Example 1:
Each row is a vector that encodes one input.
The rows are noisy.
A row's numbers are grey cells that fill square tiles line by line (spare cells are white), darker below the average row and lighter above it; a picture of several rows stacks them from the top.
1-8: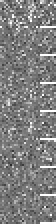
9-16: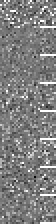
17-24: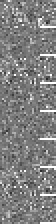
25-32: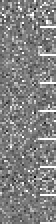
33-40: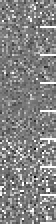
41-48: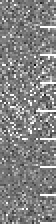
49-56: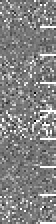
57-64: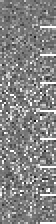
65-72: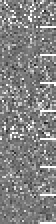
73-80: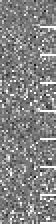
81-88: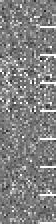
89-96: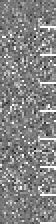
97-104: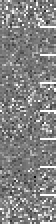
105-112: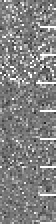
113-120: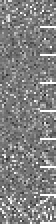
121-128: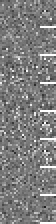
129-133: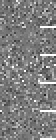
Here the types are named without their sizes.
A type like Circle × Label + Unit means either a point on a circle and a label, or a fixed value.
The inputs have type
Circle + Unit.
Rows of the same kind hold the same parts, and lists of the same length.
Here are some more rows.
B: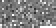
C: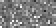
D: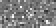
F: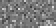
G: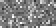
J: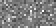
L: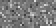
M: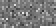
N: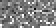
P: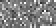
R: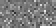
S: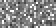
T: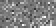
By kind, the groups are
B, C, D, F, G, J, L, M, P, R, S, T
N

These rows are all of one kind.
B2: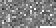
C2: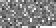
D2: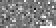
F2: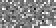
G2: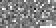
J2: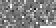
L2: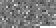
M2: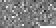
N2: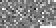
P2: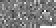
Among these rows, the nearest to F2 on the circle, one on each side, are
L2 and N2.
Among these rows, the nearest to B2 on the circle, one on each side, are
J2 and P2.
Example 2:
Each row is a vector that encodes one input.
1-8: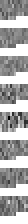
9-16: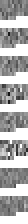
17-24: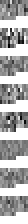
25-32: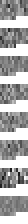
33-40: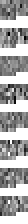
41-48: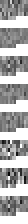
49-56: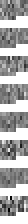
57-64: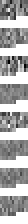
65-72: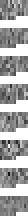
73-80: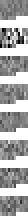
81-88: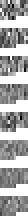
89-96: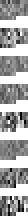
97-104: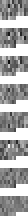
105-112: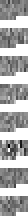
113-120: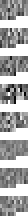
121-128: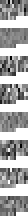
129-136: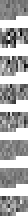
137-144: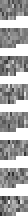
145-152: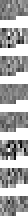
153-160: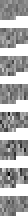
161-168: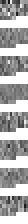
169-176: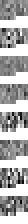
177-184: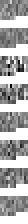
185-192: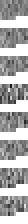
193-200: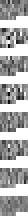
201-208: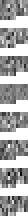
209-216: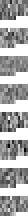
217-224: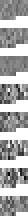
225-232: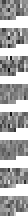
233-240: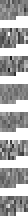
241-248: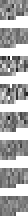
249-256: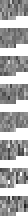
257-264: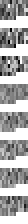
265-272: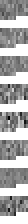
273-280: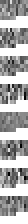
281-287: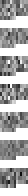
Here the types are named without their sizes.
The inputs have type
Circle.
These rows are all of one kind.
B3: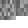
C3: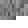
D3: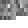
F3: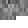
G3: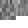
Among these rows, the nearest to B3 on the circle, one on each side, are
C3 and D3.
